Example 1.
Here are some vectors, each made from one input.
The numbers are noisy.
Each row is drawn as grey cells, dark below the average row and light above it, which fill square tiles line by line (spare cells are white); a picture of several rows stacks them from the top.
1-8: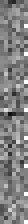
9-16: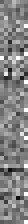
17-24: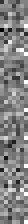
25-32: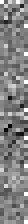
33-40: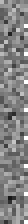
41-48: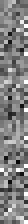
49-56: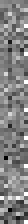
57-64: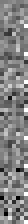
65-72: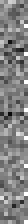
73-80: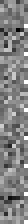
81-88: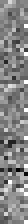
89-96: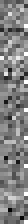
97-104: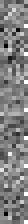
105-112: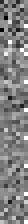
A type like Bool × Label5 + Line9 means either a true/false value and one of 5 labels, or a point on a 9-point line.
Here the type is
Tree10 × Tree10.
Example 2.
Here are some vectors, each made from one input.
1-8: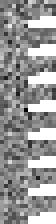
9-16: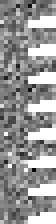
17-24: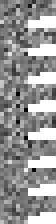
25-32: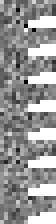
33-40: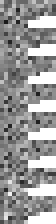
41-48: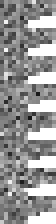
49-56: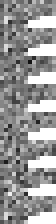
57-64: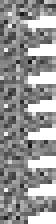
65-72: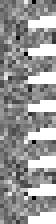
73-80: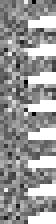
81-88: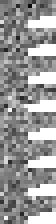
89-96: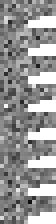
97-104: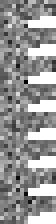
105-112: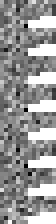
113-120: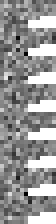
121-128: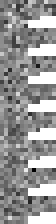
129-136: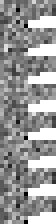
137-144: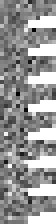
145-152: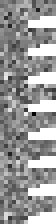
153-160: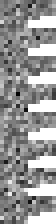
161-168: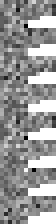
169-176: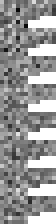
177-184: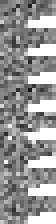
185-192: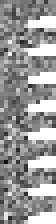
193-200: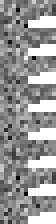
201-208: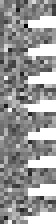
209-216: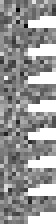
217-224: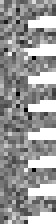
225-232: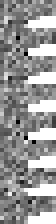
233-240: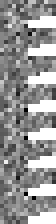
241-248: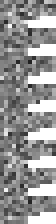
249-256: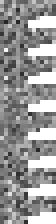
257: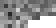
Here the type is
Line5 + Tree10.
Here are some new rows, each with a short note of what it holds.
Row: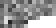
a node of a 10-node tree
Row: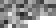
a point on a 5-point line
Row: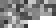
a point on a 5-point line
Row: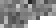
a node of a 10-node tree
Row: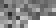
a node of a 10-node tree
